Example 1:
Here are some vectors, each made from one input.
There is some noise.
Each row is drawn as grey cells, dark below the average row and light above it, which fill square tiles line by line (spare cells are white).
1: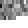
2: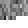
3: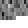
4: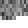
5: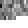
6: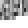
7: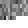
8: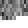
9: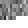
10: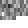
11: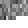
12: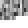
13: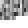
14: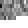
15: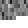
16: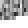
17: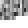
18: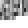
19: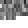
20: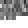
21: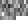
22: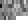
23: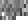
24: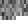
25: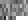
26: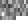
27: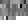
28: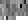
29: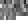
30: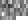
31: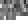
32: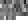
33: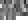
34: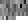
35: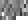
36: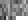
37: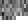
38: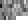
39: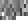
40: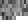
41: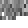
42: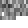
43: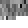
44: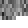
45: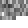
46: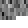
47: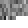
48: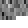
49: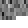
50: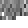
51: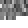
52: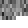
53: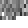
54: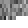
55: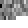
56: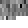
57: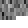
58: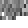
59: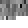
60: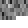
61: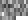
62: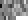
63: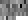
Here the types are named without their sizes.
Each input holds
either a fixed value, or three true/false values.
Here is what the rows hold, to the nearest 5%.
About 10% of them hold a fixed value. The rest hold three true/false values.
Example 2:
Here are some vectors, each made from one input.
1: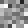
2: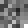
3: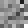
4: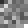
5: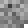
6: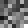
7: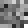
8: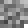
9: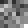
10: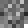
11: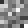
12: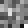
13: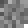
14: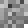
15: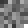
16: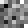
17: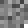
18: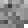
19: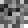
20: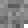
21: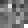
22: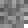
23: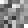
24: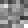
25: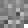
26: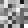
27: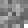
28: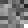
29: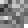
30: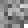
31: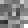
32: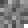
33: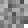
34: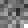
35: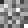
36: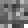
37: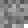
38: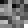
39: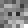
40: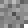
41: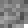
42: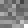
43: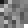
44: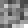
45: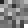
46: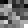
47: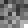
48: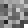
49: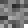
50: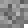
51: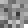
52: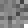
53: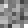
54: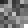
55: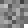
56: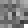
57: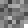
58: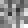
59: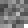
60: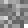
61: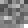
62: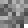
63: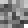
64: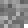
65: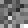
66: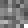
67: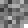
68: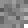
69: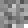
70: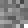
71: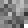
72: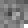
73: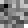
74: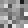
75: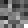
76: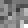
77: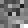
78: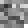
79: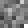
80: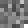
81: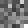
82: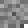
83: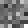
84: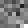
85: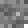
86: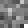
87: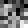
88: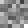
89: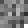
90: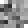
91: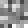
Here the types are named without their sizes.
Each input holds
either a fixed value, or a node of a tree.
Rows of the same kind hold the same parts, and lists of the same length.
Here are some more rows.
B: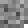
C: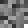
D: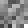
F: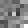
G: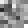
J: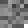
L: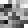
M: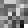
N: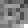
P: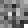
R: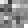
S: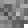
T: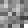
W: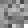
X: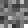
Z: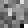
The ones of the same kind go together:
B, C, F, G, J, L, M, N, P, R, S, T, W, X
D, Z

